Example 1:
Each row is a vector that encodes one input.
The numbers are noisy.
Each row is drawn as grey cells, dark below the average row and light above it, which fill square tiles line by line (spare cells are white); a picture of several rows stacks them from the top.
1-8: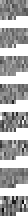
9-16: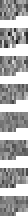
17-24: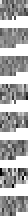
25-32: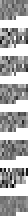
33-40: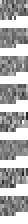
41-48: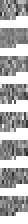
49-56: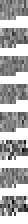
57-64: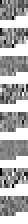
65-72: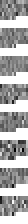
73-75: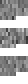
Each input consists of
a list of up to two points on a 5-point line.
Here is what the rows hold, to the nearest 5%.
All of them are lists of up to two points on a 5-point line: about 10% are empty, 30% hold one and 60% two.
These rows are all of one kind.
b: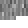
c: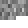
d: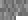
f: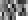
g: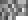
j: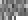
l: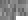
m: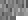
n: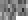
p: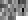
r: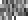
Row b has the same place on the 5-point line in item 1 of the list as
c and f.
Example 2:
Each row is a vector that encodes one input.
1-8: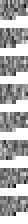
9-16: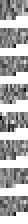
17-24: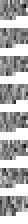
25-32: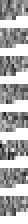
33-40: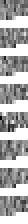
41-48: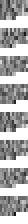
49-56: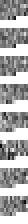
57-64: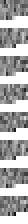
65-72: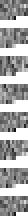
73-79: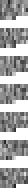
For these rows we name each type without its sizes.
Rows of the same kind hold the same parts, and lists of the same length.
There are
3 kinds of row.
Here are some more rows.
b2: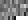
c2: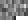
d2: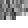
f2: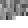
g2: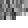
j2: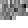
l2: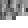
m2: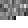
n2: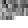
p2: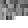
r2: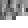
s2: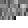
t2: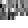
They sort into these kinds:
b2, c2, d2, g2, l2, m2, r2, s2
f2, j2, n2, p2
t2

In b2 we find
a point on a circle.
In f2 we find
a point on each of two lines.
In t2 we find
a fixed value.
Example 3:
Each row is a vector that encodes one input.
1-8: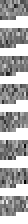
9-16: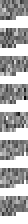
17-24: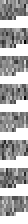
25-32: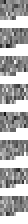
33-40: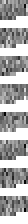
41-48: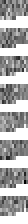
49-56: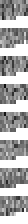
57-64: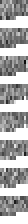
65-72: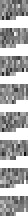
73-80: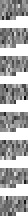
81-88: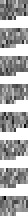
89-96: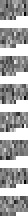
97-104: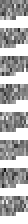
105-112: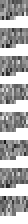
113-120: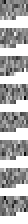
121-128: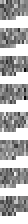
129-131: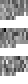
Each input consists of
a point on a 10-point circle and a point on an 11-point circle.
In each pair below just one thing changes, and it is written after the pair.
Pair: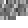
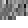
the place on the 10-point circle
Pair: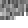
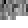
the place on the 11-point circle
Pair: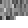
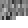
the place on the 10-point circle
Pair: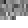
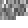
the place on the 11-point circle
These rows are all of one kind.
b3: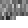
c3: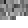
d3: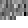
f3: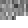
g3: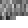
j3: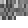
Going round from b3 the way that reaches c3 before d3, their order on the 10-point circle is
b3, j3, f3, c3, d3, g3.
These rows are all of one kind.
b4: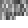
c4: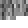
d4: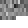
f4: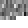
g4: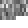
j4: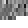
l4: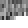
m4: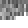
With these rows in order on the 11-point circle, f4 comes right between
c4 and j4.
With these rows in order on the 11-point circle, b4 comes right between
g4 and l4.
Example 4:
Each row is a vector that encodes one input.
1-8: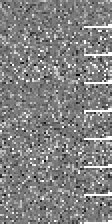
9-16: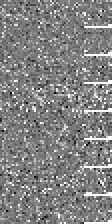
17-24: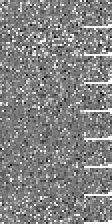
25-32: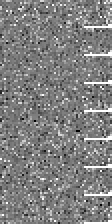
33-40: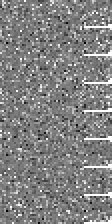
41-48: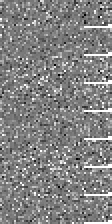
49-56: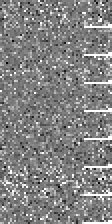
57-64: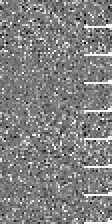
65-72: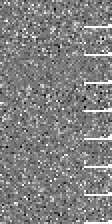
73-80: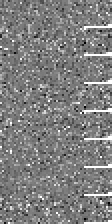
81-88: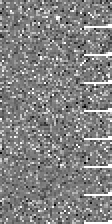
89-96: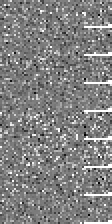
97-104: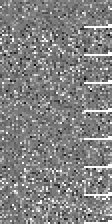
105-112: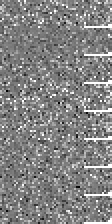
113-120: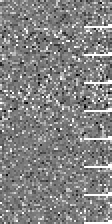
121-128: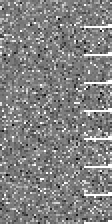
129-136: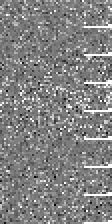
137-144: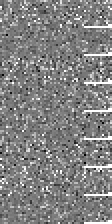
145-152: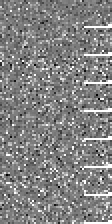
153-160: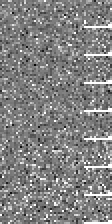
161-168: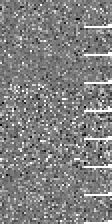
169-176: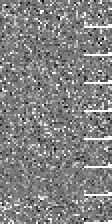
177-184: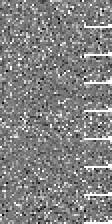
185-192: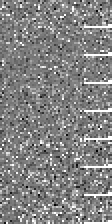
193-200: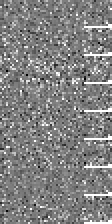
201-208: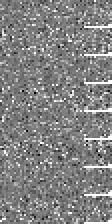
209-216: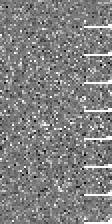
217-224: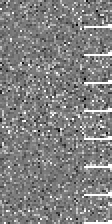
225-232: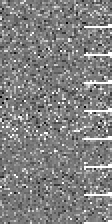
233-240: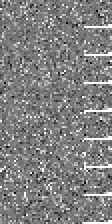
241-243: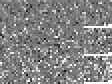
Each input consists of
one of 10 labels, together with either a point on an 11-point circle, or a fixed value.
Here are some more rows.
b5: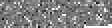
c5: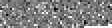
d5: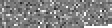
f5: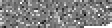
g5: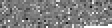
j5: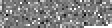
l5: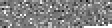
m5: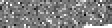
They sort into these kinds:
b5, c5, g5, l5, m5
d5, f5, j5

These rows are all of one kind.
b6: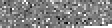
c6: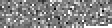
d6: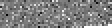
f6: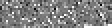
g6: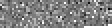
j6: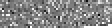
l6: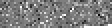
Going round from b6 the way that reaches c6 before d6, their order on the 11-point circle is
b6, c6, j6, d6, l6, f6, g6.
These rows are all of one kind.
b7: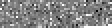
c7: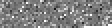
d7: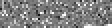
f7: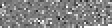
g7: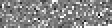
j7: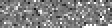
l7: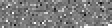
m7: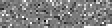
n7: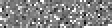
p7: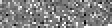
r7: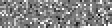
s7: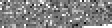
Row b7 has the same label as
f7 and g7.
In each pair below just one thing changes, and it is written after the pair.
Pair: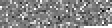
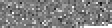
the place on the 11-point circle
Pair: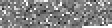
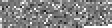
the label
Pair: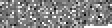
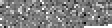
the place on the 11-point circle
